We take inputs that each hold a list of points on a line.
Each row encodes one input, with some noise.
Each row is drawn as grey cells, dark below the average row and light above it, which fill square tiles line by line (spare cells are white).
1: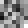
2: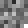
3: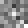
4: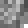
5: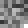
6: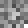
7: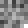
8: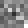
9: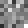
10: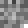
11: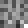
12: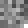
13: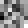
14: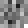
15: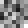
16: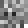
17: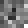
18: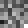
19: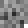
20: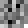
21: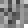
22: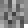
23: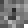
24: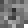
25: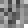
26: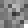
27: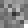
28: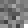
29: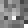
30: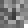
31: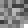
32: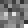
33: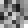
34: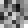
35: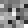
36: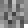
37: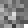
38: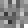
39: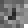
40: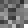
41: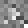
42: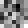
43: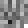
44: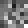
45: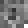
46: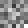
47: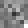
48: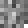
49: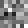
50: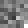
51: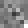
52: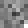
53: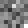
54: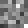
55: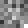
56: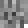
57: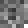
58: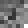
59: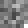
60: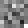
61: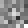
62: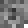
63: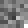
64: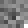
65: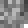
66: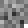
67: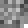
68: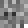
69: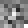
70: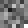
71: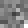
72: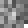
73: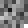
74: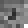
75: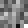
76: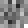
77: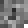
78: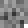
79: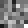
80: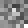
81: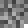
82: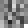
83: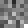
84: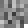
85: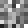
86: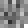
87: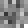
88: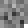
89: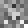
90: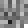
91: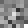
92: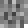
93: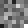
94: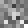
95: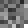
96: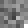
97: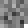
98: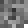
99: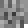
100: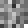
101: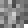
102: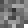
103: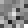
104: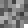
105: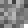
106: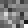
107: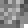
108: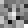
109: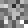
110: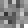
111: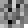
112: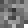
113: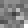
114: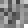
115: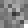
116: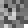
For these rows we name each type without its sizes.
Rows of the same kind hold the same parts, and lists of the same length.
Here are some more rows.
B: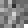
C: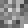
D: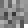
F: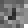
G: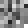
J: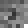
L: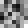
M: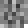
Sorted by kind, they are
B, C
D, F, G, J, M
L

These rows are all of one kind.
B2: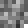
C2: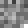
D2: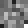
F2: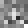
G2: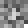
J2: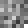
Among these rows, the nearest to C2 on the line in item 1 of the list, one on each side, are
B2 and J2.
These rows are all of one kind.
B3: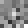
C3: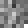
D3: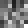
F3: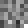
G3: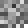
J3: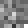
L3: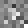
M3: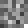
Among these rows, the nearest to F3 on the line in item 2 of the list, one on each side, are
L3 and M3.
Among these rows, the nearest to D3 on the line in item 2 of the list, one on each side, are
B3 and C3.
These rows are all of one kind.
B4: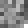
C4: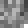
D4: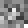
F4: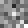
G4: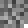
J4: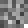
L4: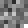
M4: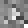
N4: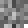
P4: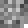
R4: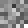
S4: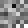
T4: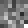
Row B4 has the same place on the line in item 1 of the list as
C4 and P4.
